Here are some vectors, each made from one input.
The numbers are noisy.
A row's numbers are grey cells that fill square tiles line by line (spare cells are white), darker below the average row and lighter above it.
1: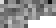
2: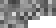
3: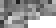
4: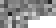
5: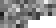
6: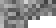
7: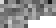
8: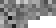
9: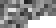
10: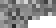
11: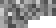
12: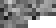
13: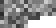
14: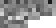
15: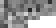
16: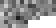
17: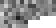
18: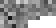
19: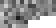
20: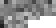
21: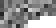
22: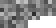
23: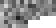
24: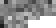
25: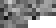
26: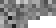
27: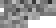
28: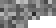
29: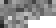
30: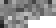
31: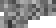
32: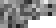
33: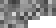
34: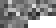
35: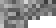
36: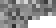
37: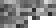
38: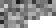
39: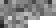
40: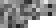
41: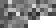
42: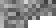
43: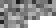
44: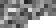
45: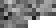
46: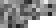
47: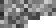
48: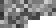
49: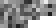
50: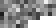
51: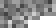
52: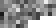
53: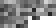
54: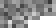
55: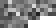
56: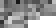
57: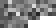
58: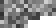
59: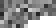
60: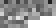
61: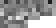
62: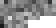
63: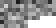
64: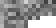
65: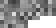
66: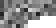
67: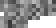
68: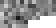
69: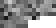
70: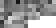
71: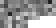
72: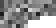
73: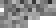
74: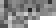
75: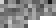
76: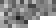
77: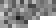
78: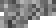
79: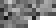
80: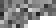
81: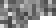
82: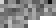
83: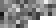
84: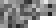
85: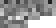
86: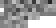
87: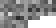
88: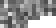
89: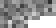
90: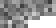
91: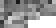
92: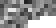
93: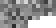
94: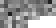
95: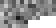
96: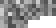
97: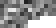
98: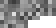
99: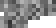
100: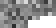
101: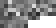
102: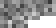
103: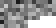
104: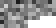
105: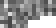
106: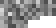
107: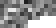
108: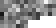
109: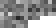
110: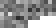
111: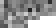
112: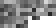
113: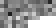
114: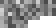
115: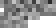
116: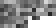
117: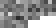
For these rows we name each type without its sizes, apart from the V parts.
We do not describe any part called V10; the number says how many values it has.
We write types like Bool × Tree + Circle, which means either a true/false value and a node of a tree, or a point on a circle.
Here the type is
Bool × V10 + Line.
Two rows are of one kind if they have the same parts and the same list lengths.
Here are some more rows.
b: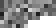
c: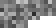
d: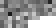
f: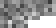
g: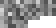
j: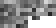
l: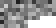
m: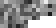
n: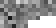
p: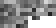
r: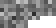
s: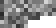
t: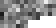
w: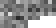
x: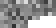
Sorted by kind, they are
b, j, m, p, s, t
c, d, f, g, l, n, r, w, x

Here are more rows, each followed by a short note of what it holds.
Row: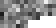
a point on a line
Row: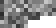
a point on a line
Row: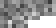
a true/false value and a value of V10
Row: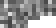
a true/false value and a value of V10
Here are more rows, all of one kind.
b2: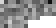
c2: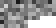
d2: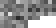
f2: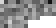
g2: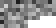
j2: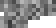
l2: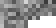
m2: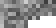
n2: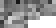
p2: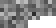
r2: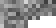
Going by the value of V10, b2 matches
f2, l2, m2 and r2.
